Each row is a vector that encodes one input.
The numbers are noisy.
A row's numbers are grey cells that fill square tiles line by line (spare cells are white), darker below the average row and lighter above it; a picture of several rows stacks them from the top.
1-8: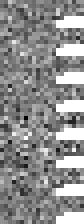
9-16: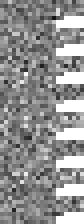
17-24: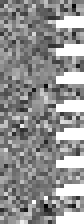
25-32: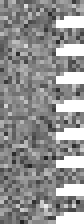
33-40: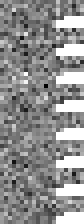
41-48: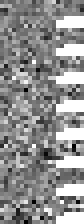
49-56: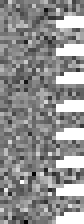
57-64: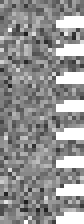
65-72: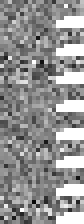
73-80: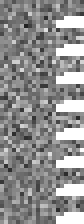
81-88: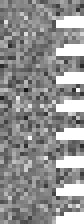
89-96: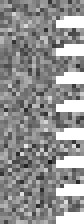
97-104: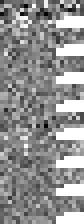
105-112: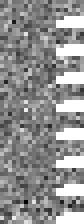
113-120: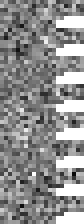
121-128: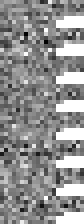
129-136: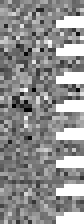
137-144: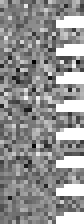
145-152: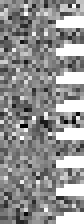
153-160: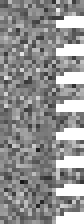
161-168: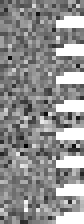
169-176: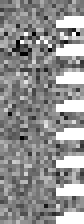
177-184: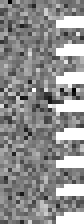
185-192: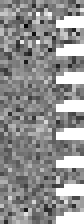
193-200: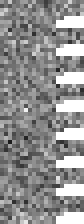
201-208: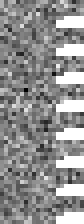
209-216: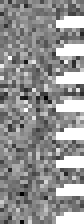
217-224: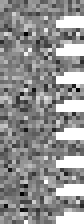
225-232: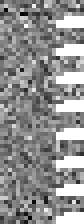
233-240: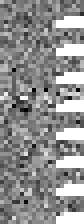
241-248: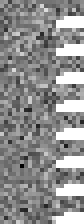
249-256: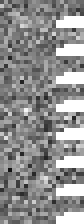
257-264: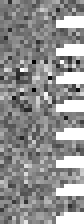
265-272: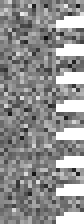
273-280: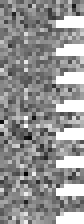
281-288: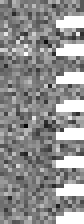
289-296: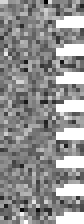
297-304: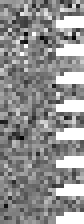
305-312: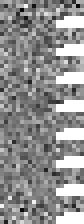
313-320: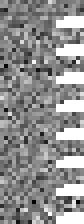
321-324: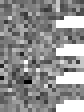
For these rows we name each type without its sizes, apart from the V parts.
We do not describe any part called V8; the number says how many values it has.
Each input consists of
four true/false values, together with either a node of a tree, or a value of V8.
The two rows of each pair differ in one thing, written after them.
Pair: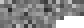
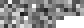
the value of V8
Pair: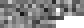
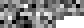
one of the four true/false values
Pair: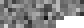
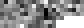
the value of V8
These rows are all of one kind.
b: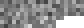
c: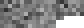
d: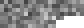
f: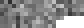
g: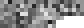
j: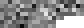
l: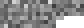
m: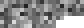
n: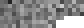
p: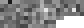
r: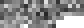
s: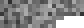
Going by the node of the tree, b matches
f, g, n and s.
